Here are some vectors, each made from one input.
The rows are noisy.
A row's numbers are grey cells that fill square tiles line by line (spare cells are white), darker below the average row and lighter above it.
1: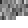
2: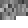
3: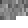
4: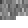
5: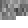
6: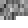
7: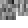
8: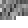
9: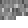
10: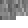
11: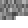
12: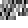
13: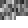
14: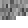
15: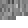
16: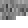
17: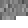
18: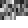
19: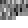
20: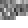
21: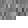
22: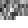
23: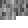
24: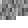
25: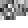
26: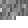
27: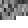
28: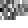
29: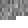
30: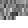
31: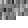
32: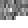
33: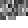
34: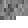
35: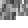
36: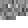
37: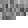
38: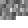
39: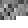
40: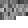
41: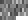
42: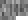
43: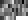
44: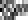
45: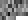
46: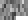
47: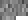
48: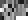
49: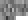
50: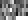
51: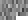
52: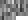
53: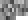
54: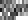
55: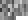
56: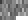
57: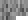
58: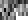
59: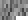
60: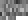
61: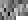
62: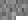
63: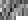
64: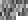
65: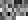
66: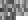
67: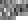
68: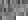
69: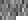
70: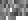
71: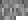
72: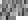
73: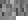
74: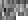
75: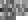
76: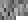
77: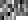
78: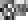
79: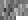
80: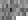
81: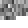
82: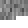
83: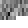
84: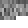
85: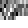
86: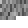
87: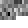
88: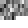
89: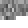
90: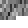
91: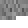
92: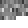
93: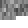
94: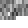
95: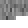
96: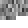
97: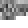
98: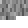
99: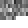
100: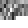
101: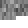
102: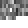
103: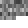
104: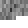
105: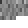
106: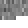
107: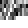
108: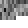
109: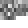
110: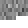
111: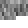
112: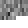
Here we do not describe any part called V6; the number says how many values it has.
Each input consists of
a point on a 5-point line, together with either a point on a 4-point line, or a true/false value and a value of V6.
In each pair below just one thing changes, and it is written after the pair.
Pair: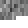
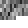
the value of V6
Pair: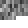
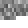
the place on the 5-point line
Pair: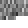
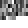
the value of V6
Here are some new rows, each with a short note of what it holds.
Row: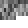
a point on a 4-point line and a point on a 5-point line
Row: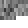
a point on a 4-point line and a point on a 5-point line
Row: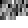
a point on a 4-point line and a point on a 5-point line
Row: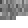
a point on a 4-point line and a point on a 5-point line
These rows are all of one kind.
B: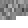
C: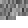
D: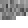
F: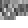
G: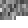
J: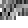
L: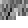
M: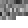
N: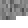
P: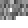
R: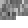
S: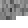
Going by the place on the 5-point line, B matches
C and F.
